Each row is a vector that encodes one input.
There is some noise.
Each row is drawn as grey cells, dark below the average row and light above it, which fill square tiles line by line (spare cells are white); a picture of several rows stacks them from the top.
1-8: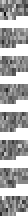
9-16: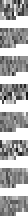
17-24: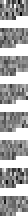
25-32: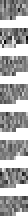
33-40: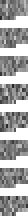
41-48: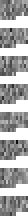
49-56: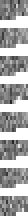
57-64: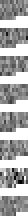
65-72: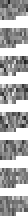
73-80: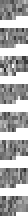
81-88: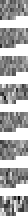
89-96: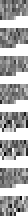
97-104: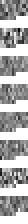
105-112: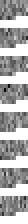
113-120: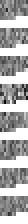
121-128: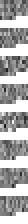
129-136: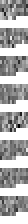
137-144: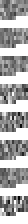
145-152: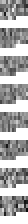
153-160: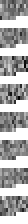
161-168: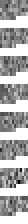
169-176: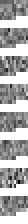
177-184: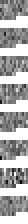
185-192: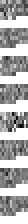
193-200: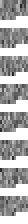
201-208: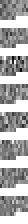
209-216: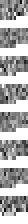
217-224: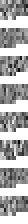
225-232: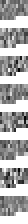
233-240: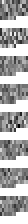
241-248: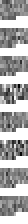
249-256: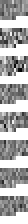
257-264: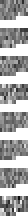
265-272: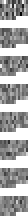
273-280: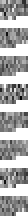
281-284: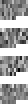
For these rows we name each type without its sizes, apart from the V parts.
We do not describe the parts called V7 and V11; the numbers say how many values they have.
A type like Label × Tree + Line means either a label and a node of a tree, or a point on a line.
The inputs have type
(Line + V7) × V11 + Tree.
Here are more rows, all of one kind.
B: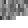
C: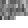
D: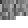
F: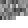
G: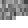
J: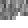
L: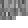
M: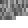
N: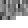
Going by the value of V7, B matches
C, F and N.
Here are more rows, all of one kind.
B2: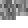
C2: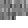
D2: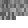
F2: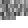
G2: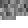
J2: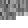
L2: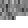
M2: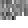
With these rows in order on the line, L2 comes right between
B2 and J2.
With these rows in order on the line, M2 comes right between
B2 and C2.
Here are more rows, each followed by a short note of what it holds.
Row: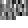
a node of a tree
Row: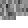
a point on a line and a value of V11
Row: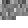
a point on a line and a value of V11
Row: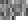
a point on a line and a value of V11
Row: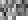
a node of a tree
